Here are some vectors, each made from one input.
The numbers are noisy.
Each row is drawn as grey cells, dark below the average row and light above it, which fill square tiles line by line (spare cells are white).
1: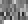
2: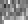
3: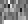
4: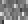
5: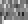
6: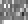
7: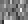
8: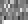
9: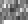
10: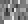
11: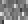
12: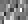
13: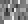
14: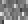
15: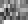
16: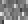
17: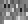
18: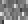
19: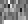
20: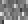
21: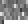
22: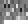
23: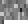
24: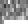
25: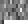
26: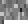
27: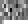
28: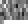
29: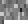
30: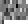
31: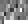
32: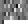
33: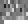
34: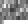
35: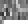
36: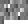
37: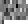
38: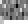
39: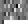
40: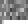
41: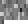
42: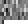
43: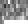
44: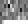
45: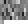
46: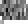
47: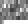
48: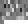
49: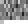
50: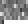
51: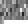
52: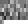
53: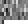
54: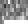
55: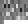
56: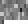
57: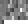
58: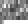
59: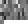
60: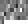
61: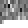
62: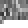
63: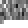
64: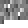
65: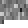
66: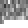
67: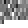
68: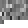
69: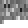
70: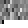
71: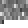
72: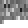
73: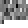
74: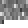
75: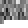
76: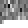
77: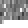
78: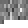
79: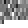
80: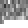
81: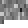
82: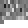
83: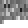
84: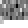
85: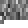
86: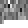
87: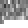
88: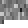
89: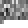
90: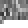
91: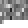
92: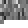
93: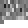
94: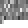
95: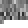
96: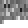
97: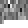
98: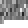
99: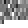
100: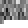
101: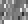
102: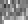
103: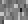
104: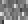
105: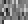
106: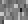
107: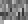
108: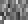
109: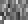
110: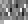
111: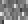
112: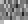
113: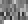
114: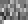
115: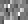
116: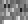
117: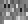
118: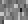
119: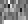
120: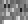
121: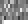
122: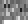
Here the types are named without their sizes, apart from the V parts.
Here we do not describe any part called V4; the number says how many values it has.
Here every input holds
either a label and a value of V4, or a node of a tree.
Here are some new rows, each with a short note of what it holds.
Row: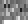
a node of a tree
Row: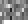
a label and a value of V4
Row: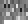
a node of a tree
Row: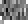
a label and a value of V4
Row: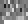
a node of a tree
